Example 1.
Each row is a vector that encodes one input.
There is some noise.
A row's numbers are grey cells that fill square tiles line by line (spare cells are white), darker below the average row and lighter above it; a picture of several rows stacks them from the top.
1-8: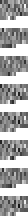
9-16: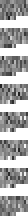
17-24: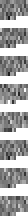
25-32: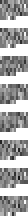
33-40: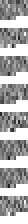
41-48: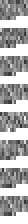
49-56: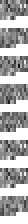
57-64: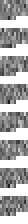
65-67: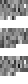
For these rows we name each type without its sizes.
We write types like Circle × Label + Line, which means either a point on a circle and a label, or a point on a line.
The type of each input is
Label + Tree.
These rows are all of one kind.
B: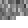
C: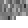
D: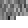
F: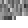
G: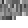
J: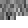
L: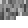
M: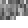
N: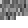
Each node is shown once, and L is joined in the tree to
M.
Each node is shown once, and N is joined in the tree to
J.
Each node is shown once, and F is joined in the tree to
G.
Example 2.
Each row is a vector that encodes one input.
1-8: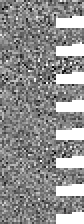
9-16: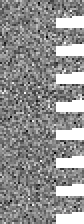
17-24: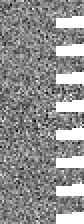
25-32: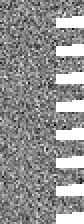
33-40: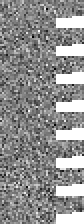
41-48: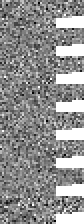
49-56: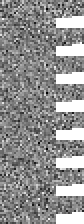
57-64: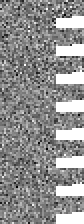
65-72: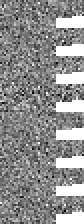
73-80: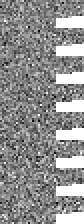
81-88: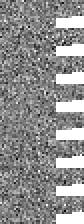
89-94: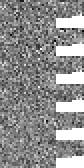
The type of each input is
Line7 + Line8.
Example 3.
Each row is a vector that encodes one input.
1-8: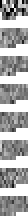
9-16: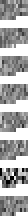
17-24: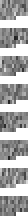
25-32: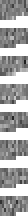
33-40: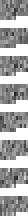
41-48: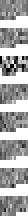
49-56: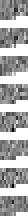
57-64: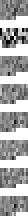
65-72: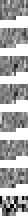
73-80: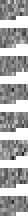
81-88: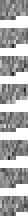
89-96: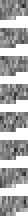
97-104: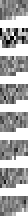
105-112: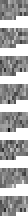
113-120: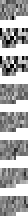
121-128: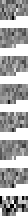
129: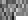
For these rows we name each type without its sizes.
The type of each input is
Tree × Tree + Unit.
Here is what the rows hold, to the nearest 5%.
About 5% of them hold a fixed value. The rest hold a node of each of two trees.
